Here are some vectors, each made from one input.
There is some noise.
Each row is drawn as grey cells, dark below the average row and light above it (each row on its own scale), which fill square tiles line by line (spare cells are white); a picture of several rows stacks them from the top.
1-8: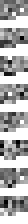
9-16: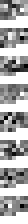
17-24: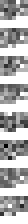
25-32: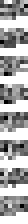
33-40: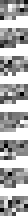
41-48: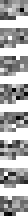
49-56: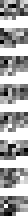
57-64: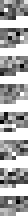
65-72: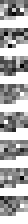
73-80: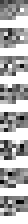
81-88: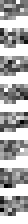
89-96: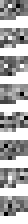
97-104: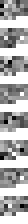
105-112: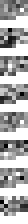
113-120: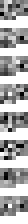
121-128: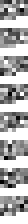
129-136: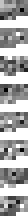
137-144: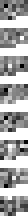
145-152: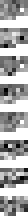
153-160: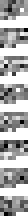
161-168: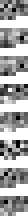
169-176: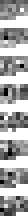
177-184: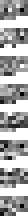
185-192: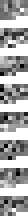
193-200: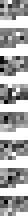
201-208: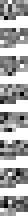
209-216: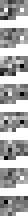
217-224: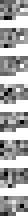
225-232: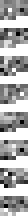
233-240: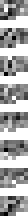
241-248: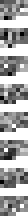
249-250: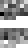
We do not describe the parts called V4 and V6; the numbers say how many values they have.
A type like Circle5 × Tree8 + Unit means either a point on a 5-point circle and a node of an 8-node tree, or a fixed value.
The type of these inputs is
((Bool × Bool × Bool + Unit) × (Tree7 + V6) + Line5) × Label7 × V4.
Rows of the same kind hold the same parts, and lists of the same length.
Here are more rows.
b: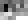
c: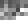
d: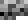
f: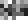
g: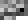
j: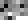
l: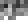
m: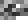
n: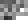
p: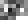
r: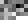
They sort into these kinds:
b, c
d, g, m
f
j, l, n
p, r

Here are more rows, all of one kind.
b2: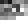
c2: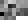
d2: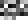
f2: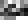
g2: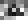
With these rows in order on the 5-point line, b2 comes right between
c2 and d2.
